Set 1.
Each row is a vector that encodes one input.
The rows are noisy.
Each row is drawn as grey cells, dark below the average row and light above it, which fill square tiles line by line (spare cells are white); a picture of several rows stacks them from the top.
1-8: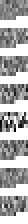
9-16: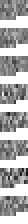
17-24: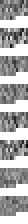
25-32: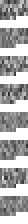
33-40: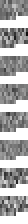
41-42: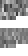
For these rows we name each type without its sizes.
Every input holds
a list of points on a line.
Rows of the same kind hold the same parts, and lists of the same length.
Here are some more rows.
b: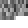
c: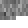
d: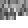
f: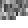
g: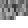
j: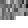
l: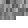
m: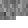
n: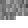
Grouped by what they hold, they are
b, c, g, l, m
d, j, n
f

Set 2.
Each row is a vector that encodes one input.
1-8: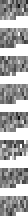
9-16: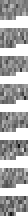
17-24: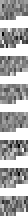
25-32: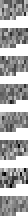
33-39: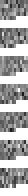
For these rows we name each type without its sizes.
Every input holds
a true/false value, together with either a fixed value, or a point on each of two lines.
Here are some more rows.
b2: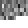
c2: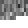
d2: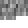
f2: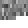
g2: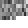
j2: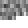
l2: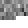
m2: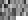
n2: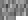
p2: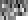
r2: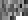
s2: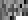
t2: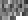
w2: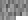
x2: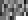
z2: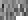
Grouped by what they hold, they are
b2, c2, p2, r2, s2, t2, x2
d2, f2, g2, j2, l2, m2, n2, w2, z2

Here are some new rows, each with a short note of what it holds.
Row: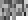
a point on each of two lines and a true/false value
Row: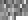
a point on each of two lines and a true/false value
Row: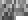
a point on each of two lines and a true/false value
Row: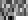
a true/false value
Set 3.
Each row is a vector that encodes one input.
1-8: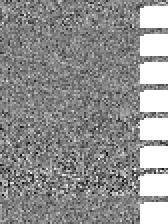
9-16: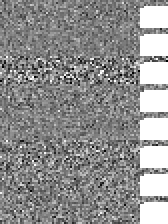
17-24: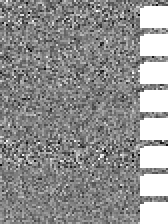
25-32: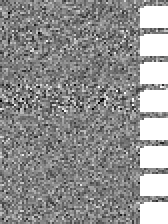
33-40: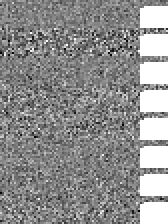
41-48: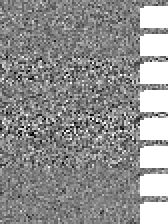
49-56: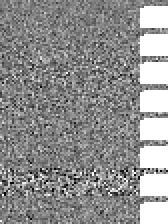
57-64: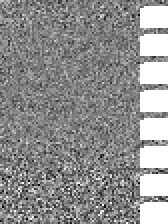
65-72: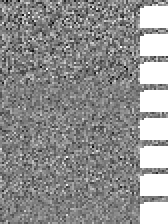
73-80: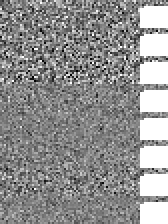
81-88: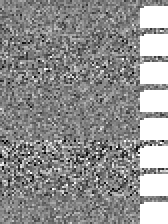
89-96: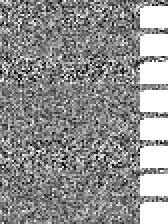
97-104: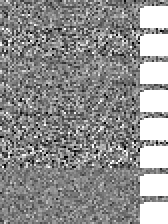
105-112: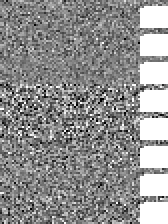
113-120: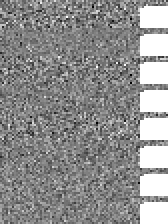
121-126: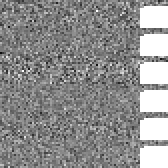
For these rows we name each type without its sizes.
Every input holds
a point on a line, together with either a point on a circle, or a fixed value.
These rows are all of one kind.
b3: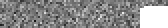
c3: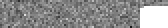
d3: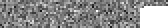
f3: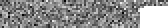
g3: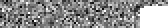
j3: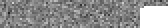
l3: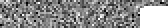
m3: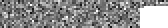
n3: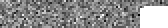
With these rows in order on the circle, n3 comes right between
c3 and f3.
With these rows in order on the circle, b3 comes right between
d3 and l3.
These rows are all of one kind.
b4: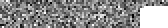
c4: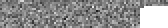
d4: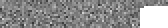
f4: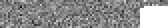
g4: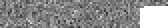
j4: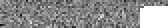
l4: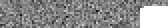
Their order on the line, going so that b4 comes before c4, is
d4, b4, l4, j4, g4, f4, c4.
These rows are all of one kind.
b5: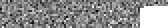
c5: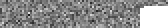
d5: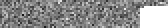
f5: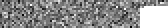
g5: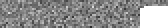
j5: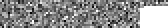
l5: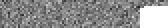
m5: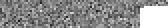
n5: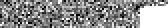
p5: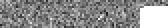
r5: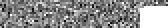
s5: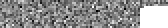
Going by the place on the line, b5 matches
d5 and n5.
